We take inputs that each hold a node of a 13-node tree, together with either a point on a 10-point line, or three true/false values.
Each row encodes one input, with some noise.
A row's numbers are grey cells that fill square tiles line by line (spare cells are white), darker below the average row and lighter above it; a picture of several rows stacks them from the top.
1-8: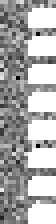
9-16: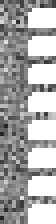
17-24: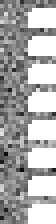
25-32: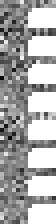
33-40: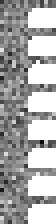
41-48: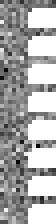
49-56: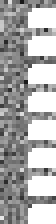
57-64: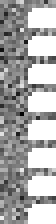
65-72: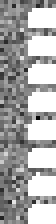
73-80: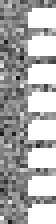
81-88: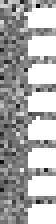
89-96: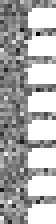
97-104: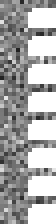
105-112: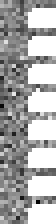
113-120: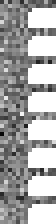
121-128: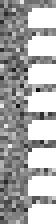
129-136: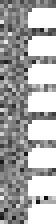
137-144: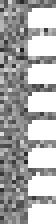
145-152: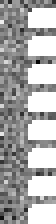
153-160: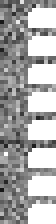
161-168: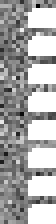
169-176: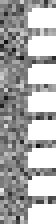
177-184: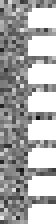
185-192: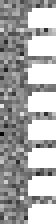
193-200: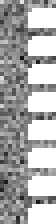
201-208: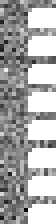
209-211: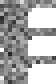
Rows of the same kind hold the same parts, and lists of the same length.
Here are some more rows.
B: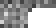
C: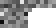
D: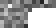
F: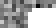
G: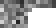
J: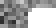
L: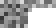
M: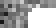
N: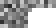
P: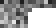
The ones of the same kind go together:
B, D, F, G, P
C, J, L, M, N

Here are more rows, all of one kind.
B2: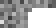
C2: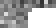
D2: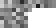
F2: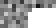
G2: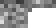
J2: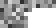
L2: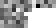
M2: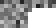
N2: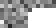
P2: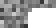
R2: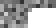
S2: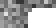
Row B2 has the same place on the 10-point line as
G2 and N2.
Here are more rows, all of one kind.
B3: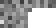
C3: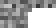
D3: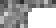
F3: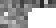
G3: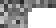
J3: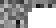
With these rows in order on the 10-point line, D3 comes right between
F3 and G3.
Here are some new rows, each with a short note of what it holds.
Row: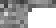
a point on a 10-point line and a node of a 13-node tree
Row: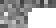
a point on a 10-point line and a node of a 13-node tree
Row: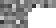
a node of a 13-node tree and three true/false values
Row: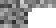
a node of a 13-node tree and three true/false values
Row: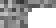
a point on a 10-point line and a node of a 13-node tree
